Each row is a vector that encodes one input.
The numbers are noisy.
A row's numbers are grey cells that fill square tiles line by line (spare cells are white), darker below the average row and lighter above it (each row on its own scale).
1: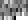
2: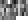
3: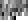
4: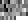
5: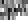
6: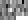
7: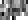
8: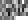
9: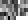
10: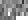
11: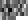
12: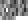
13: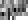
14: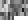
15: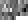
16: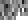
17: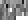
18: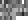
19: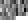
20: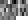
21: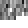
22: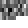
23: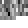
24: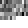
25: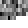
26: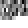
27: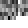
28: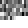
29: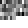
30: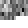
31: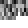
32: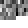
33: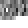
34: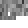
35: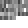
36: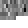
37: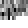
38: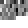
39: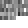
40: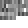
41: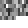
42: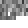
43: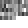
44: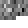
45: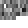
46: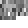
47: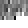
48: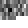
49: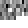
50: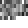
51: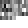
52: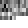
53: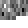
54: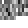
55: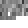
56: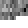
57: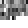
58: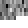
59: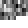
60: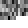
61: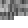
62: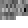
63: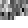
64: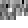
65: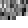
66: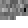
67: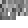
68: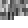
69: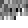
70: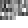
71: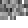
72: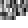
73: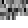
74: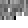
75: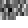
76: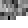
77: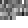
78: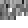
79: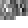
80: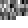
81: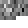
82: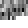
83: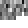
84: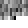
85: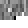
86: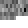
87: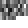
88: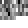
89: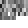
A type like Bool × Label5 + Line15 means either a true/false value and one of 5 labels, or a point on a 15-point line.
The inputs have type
Bool × (Label8 + Tree8) + Unit.
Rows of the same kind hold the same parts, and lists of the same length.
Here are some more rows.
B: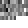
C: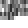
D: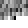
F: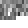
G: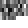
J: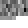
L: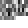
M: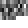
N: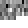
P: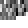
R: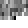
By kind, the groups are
B, D, F, L, N, R
C, J, P
G, M

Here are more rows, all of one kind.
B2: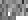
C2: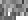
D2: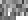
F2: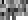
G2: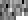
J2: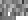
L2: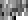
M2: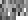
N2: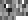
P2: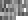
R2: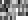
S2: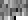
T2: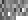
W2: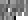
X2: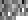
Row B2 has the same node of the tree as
C2, D2, J2 and X2.
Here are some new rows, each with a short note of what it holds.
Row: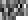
a fixed value
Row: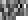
a fixed value
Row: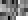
one of 8 labels and a true/false value
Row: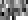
a node of an 8-node tree and a true/false value
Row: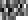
a fixed value
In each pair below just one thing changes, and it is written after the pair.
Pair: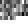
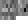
the true/false value
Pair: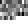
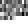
the label
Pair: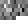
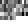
the true/false value
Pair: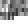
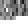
the label
